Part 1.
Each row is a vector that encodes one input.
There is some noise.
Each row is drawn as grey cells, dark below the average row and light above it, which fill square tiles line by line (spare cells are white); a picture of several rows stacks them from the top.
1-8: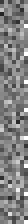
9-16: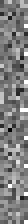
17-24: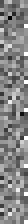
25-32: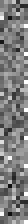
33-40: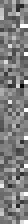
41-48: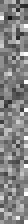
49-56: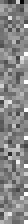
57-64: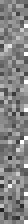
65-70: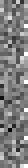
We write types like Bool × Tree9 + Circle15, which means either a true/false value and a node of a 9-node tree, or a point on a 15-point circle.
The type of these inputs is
(Bool × Bool × Bool × Bool + Unit) × Line9.
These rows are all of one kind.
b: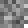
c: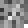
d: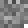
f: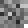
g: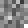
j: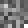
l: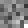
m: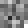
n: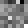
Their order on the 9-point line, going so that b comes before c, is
n, g, f, b, c, d, l, m, j.
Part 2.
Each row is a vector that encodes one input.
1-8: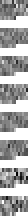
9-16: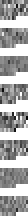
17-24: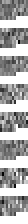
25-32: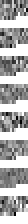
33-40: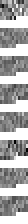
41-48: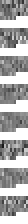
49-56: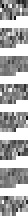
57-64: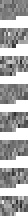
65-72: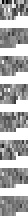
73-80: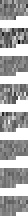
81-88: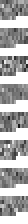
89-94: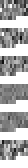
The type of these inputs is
Bool × Bool × Bool + Tree10.
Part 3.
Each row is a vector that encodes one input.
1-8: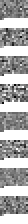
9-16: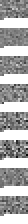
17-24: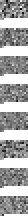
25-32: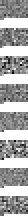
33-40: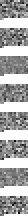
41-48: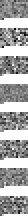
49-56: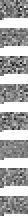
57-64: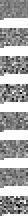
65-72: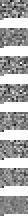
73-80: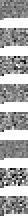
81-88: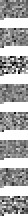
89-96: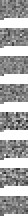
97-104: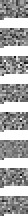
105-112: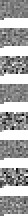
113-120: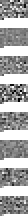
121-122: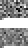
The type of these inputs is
Bool × Circle11.
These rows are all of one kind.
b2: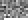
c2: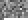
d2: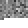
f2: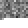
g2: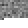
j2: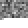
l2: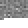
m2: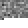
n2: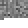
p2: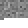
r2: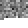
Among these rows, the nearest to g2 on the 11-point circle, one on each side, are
c2 and d2.
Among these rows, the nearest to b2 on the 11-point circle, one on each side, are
j2 and n2.
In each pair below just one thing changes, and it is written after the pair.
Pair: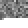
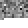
the true/false value
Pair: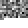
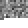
the true/false value
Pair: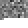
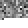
the true/false value
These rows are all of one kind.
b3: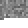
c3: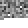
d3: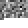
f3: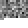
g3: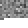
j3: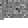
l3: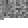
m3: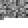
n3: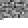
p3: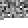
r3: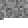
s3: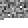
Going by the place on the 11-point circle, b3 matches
c3, g3 and p3.
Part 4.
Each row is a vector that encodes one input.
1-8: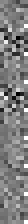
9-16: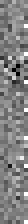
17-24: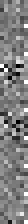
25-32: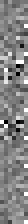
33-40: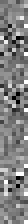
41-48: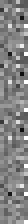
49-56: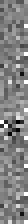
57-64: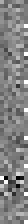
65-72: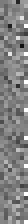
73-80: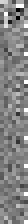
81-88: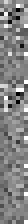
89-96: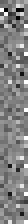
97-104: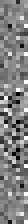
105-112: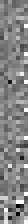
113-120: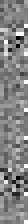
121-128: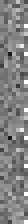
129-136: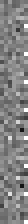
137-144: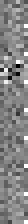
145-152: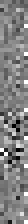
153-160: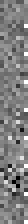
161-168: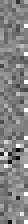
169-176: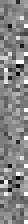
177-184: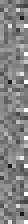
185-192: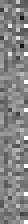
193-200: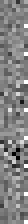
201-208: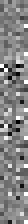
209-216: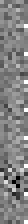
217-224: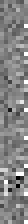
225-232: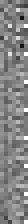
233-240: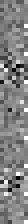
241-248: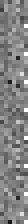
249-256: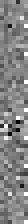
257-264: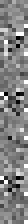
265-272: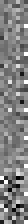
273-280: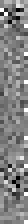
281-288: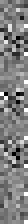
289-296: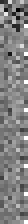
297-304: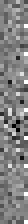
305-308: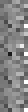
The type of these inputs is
Bool × Bool × Bool × Bool + Line7.
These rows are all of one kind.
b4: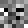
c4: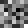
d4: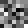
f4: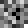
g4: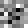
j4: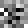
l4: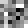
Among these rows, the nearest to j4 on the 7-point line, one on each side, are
b4 and g4.
